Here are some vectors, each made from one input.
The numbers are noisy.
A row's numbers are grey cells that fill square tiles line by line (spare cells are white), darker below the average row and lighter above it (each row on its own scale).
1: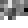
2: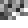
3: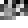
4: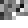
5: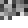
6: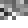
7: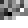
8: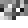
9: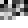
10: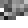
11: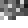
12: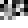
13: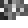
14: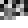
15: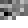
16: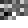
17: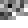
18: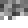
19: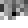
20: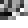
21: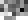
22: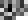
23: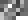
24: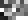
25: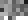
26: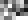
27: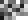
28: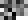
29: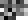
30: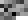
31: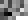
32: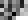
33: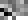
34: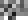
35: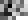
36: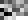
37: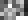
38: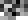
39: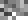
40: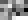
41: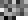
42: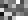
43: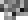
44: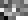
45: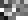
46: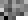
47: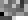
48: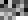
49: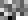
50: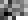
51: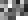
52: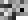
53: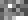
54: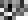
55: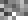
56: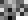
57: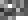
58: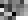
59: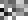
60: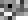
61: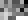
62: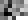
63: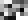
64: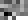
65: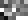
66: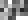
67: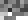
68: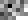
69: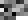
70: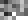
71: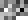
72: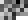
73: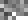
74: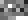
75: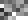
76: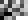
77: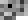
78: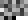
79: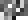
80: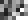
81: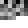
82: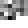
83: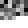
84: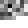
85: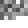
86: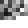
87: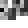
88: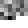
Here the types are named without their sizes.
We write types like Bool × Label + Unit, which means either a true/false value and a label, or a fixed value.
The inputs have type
Bool × (Label + Line).
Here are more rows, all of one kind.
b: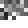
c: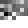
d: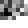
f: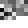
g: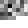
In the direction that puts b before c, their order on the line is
f, b, c, d, g.
